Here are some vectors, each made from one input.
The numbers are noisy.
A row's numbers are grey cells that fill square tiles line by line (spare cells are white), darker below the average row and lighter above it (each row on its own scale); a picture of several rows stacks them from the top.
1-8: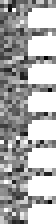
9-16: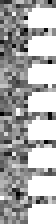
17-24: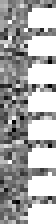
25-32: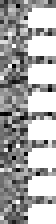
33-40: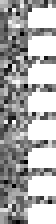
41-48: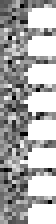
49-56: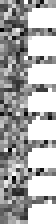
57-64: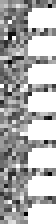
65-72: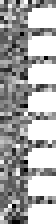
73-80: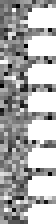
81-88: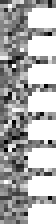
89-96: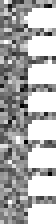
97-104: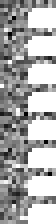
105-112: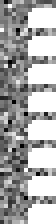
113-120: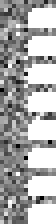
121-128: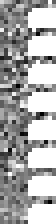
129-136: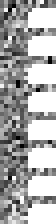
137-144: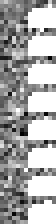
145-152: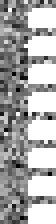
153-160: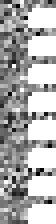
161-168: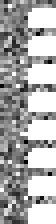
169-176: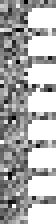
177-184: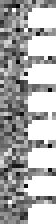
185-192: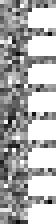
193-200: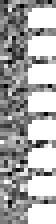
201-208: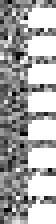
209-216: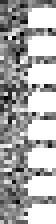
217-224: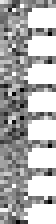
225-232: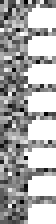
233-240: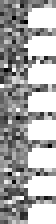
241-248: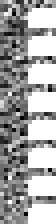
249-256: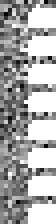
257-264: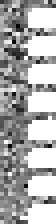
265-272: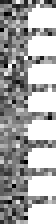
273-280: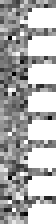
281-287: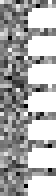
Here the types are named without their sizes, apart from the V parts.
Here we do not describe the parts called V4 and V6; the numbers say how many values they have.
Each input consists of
a true/false value, together with either a point on a line and a value of V6, or a value of V4.
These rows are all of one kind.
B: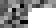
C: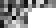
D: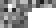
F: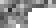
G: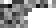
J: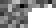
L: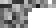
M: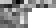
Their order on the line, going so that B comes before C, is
D, F, M, J, B, G, L, C.
